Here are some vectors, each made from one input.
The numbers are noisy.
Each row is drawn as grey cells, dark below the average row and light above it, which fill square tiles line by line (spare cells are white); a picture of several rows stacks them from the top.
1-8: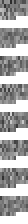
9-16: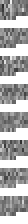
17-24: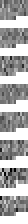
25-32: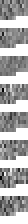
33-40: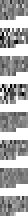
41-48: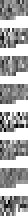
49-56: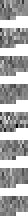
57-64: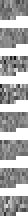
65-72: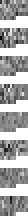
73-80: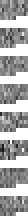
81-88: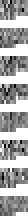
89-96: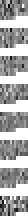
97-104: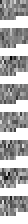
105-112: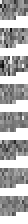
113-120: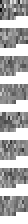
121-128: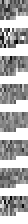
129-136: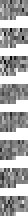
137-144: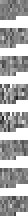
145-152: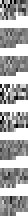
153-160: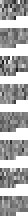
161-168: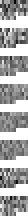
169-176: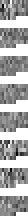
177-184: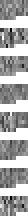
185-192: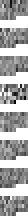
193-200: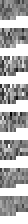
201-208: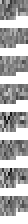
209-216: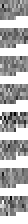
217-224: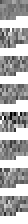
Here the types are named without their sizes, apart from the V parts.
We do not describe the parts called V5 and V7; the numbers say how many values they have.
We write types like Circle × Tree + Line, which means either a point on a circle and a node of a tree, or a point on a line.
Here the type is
Bool × (Tree + Unit) + (Circle + V5) × V7.
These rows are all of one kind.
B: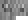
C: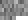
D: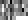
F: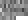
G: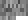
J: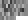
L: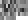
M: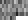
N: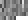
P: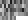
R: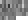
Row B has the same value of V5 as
D, F, N and P.
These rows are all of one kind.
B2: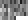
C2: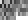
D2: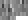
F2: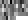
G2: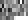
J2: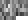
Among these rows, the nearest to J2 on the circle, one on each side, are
C2 and F2.
